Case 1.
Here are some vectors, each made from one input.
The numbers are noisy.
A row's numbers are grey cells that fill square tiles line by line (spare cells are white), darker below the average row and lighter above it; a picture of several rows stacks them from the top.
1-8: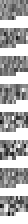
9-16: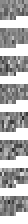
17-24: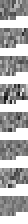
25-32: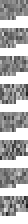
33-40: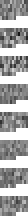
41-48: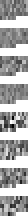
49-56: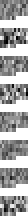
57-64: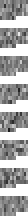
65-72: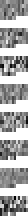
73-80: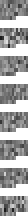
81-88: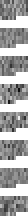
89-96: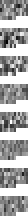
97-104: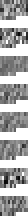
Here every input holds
a node of a 12-node tree.
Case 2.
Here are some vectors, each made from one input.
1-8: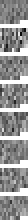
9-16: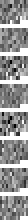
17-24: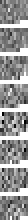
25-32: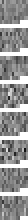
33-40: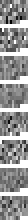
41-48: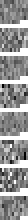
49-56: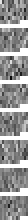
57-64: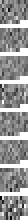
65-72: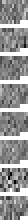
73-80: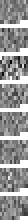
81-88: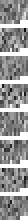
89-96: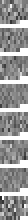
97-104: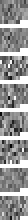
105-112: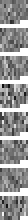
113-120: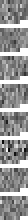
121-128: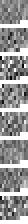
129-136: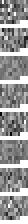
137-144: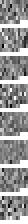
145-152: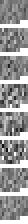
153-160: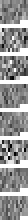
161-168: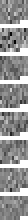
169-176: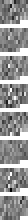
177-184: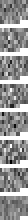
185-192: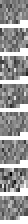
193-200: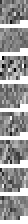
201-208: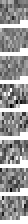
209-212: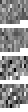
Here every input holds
one of 9 labels.
